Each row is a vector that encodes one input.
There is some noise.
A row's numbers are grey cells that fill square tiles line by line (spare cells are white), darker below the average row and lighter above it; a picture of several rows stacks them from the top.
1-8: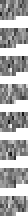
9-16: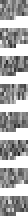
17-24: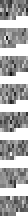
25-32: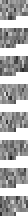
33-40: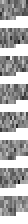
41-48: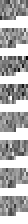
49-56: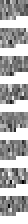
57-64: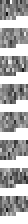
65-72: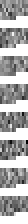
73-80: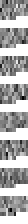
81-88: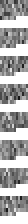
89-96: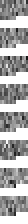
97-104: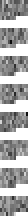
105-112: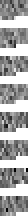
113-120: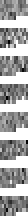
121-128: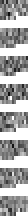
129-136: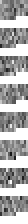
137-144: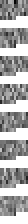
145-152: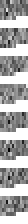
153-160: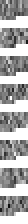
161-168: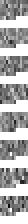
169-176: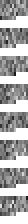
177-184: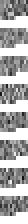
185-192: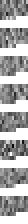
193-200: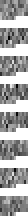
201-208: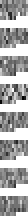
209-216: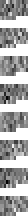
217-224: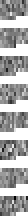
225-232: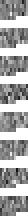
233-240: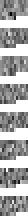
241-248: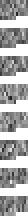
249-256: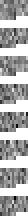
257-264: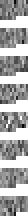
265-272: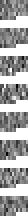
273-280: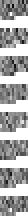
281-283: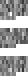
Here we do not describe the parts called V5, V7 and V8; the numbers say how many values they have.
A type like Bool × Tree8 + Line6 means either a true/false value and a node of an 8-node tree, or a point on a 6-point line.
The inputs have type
(Line6 + V7) × V8 + List2(Circle10) + Tree10 × V5.
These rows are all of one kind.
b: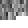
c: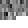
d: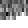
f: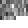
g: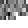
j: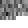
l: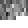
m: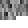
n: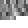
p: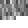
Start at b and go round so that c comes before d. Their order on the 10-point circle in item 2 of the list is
b, c, d, j, g, n, m, p, f, l.
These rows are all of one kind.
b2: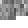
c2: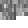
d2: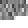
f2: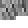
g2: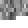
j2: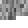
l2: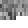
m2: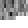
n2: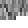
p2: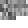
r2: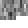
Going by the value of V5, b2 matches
g2, j2 and r2.
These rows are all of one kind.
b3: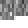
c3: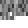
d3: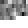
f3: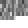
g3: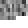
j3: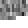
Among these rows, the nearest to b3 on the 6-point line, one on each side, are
c3 and f3.
